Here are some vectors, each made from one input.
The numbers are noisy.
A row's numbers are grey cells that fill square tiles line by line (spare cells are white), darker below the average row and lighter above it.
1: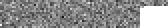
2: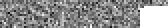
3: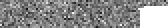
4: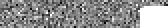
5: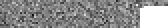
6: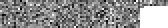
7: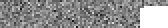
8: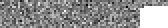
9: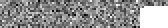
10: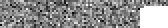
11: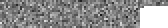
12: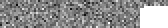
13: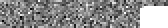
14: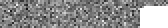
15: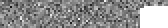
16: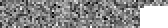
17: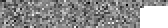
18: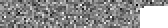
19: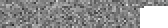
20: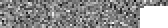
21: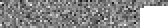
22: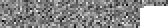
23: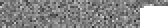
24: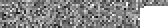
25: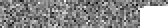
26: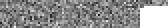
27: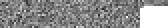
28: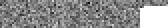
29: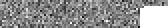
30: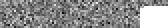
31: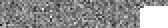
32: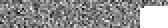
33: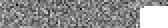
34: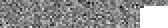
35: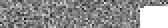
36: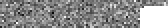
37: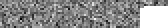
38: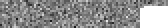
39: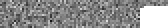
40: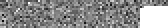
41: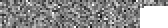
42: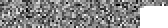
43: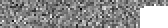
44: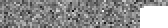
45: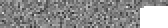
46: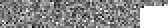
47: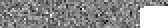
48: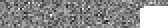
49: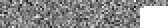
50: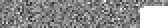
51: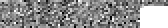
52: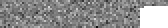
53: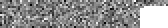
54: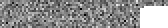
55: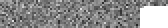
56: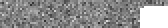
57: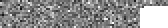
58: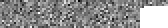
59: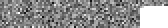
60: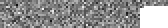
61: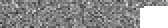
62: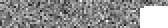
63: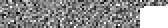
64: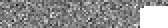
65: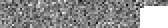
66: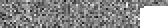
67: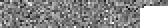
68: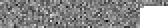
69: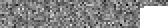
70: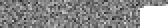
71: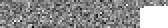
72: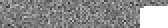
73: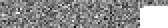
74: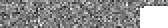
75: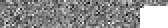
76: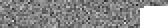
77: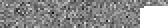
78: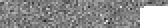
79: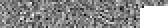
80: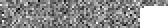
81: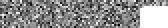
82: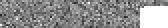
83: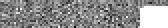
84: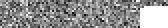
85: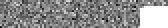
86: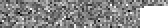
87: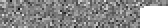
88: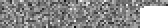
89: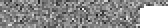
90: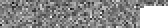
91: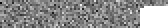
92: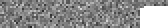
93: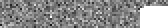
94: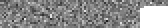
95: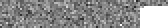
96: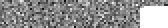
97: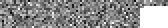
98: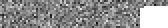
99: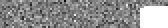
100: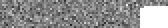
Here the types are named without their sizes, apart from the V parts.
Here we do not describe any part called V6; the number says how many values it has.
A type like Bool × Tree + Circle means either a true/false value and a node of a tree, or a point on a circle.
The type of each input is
Bool × Bool × Bool × (Line + V6).
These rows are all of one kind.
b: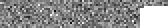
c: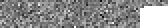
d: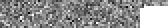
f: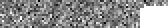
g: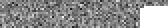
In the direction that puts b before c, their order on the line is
d, g, b, f, c.
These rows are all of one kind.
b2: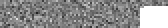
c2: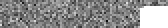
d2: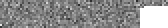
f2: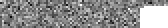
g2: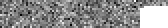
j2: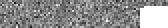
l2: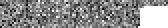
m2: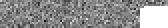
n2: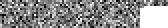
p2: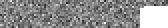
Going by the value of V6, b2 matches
d2 and n2.
